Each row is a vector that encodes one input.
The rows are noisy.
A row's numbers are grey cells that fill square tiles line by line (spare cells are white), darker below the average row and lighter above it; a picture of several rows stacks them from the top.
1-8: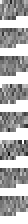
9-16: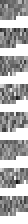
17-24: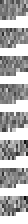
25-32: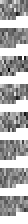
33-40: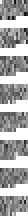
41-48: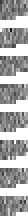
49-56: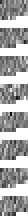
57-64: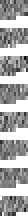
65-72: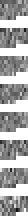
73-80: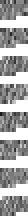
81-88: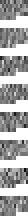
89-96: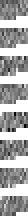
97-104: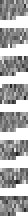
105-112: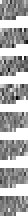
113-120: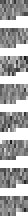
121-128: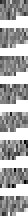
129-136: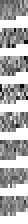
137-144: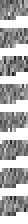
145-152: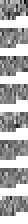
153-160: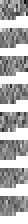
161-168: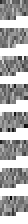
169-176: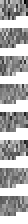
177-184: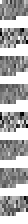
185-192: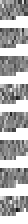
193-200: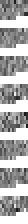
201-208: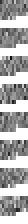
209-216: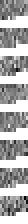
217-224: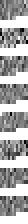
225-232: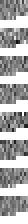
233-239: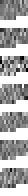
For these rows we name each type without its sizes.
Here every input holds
a list of items, each a point on a line and a true/false value.
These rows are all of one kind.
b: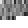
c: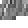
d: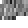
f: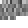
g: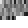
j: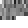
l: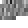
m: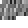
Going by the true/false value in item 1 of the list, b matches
g and j.
